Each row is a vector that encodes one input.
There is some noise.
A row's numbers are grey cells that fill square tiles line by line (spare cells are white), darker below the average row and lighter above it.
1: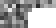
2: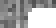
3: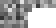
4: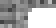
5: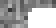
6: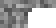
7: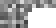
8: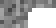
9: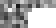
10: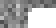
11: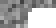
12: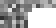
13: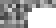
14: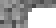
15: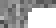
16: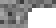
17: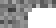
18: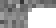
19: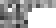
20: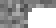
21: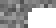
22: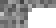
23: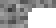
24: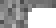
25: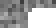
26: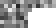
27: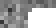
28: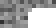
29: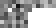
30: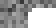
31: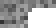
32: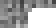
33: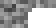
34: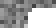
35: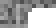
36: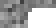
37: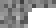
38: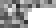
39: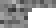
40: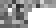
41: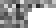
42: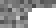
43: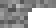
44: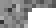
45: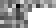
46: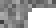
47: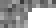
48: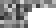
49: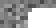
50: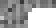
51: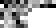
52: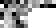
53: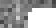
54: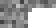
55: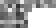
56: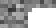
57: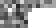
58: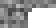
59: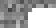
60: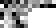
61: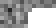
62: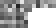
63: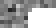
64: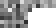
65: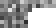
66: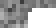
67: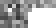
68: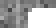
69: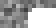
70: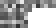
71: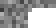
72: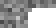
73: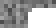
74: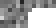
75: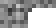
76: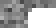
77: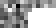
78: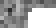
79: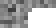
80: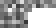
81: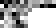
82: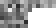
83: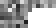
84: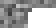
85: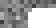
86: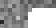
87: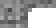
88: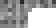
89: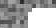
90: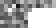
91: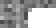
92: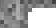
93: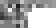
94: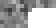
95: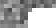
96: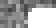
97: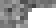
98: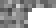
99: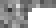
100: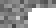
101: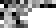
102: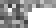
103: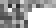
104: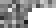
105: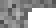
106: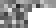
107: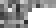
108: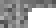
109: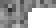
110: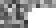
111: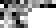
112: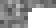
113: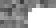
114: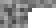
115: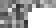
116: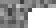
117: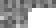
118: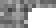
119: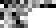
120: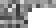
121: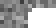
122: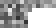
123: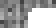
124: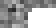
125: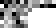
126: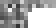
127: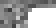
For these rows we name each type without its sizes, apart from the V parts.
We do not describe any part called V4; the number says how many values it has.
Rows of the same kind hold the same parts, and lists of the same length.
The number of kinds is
3.
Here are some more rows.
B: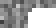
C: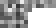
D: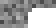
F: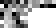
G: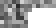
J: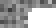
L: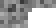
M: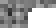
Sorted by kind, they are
B, D, J, L, M
C, G
F

